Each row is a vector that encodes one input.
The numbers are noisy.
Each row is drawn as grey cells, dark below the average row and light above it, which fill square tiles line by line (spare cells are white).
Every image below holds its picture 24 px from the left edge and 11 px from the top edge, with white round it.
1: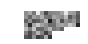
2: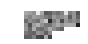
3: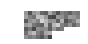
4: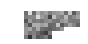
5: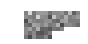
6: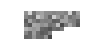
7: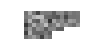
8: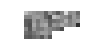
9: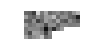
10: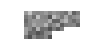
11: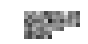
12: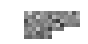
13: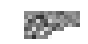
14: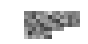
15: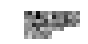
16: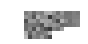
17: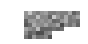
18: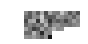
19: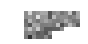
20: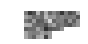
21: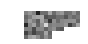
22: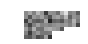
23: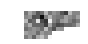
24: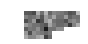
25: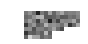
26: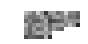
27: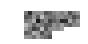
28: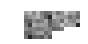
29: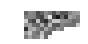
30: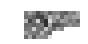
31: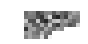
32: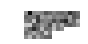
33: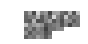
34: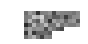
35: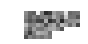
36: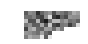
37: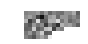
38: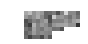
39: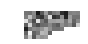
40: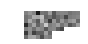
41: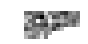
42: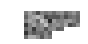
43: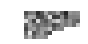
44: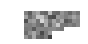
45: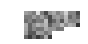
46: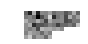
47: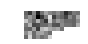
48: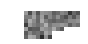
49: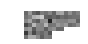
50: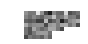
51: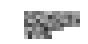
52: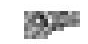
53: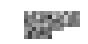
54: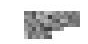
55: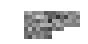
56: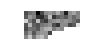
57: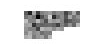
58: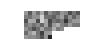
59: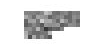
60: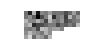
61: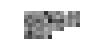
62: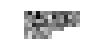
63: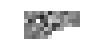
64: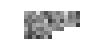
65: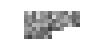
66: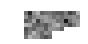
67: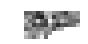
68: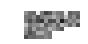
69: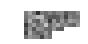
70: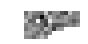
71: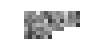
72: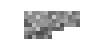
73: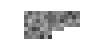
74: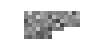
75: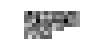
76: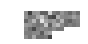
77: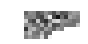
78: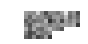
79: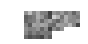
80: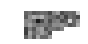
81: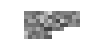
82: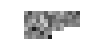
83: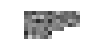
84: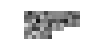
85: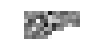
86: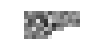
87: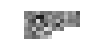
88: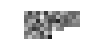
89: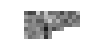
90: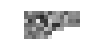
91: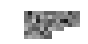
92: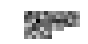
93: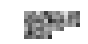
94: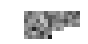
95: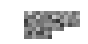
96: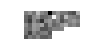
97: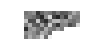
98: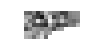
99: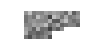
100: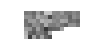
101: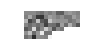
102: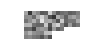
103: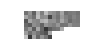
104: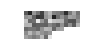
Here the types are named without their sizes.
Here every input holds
a point on a line, together with either a fixed value, or a label and a true/false value.
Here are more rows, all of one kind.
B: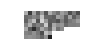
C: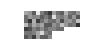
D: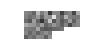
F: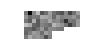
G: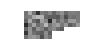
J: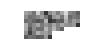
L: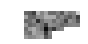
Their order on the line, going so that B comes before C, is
G, B, F, L, D, C, J.
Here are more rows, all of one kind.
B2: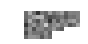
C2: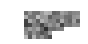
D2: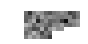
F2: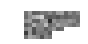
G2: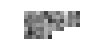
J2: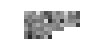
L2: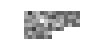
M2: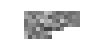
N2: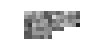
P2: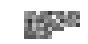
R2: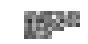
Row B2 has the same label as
C2 and D2.
